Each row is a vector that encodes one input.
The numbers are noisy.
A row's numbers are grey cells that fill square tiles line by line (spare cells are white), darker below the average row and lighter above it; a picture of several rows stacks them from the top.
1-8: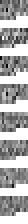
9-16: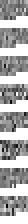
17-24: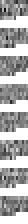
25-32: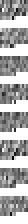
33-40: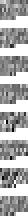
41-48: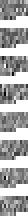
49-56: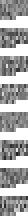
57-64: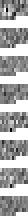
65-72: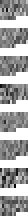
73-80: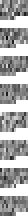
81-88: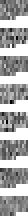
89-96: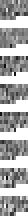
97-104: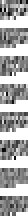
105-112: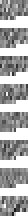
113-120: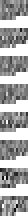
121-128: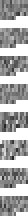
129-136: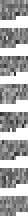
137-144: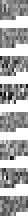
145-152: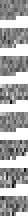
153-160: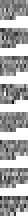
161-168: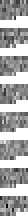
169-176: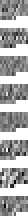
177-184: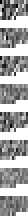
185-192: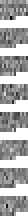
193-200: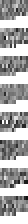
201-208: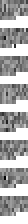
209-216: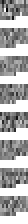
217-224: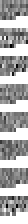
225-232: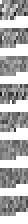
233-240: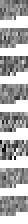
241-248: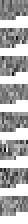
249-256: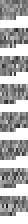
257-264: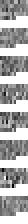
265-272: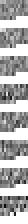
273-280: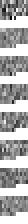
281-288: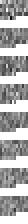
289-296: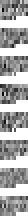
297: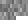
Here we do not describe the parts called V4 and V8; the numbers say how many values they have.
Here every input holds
either a point on a 6-point line, a value of V4 and a value of V8, or a list of up to three points on a 7-point line.
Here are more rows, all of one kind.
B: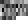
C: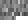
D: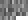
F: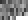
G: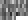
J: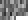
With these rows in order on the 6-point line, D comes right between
C and F.
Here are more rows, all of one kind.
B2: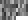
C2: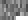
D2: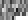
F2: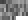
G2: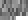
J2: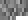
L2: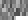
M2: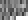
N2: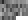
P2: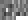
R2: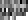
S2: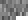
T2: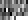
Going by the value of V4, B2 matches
C2 and L2.
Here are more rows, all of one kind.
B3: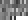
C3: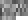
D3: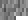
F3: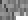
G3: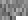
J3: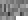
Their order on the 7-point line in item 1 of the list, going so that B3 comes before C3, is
B3, C3, F3, G3, J3, D3.
